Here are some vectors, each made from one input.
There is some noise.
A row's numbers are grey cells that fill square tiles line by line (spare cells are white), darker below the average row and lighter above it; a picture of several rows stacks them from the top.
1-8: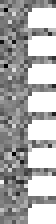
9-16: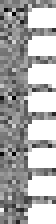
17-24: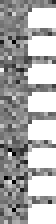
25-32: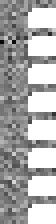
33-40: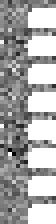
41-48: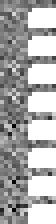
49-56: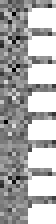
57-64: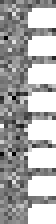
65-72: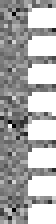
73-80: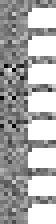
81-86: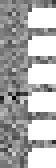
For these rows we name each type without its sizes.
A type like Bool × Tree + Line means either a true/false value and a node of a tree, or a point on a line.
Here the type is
Bool × (Tree + Unit).
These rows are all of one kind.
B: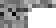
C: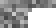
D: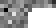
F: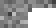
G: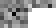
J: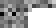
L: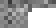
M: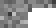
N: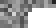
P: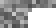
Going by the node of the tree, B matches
F and M.
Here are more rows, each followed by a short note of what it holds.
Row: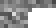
a node of a tree and a true/false value
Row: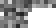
a true/false value
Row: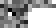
a true/false value
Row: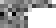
a node of a tree and a true/false value
